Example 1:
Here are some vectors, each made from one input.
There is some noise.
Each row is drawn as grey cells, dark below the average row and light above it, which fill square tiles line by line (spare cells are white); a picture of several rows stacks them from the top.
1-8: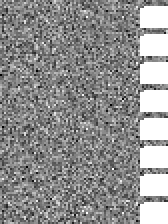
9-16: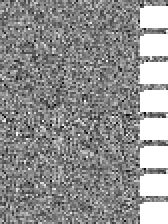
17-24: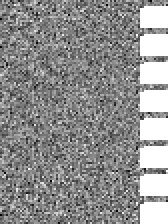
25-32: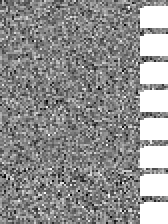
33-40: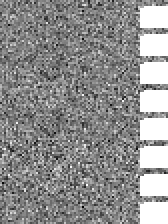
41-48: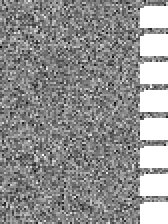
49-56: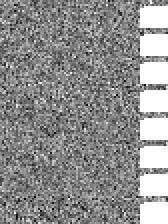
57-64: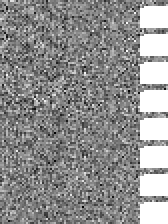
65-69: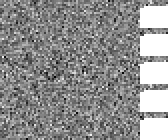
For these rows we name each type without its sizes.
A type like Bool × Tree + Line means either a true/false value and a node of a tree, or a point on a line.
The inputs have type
Circle.
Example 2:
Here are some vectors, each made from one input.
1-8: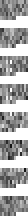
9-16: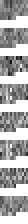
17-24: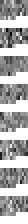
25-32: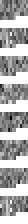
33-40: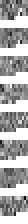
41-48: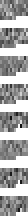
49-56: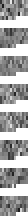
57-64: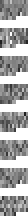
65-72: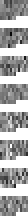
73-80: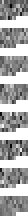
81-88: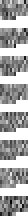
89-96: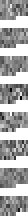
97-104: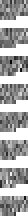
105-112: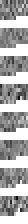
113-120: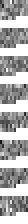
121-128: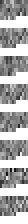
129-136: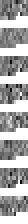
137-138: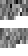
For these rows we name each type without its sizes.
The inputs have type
Tree.
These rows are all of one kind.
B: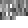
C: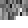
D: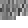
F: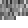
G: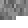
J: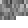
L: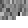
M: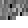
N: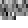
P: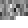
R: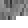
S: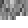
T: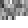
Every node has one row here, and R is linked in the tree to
G, J and M.
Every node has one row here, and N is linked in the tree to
D.
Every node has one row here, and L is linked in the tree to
D, S and T.
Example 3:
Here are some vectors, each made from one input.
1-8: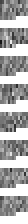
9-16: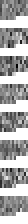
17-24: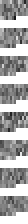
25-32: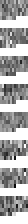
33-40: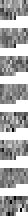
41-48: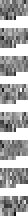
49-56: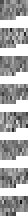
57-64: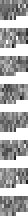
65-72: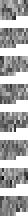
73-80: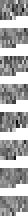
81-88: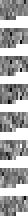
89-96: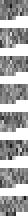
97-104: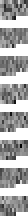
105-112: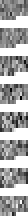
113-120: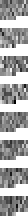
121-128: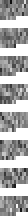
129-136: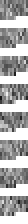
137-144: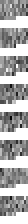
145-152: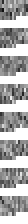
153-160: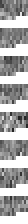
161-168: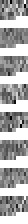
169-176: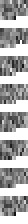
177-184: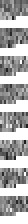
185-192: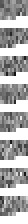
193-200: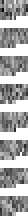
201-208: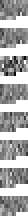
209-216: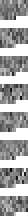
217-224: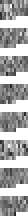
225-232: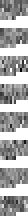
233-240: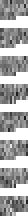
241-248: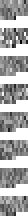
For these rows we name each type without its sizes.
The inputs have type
Tree.
